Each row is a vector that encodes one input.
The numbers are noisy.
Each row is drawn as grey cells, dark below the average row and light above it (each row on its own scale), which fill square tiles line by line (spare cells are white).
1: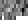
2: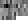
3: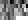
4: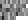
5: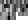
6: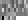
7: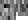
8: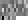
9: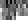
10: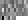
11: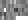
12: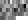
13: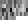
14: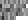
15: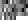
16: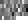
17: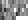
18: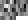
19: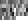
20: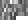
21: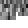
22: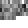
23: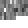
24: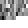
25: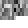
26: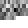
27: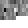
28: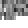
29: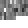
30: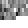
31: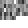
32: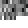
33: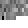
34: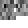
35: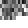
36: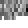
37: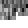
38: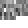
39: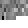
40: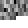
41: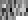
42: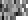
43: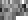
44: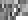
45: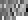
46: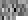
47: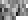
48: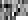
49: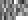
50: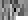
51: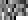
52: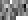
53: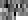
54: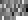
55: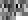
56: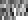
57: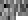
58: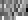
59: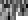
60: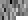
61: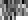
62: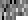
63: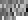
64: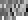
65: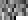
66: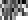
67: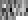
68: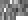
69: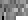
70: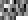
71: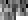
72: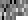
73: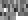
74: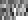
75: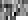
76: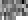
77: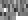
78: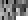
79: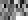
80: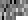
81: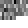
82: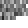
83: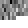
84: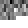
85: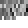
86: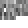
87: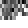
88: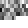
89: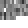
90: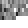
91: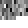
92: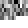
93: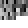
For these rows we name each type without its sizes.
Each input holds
a point on a line, together with either a fixed value, or four true/false values.
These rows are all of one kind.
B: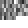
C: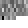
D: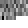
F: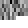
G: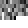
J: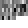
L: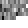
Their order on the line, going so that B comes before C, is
D, L, B, C, F, J, G.
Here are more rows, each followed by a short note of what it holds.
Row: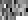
a point on a line
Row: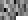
a point on a line and four true/false values
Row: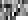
a point on a line and four true/false values
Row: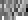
a point on a line
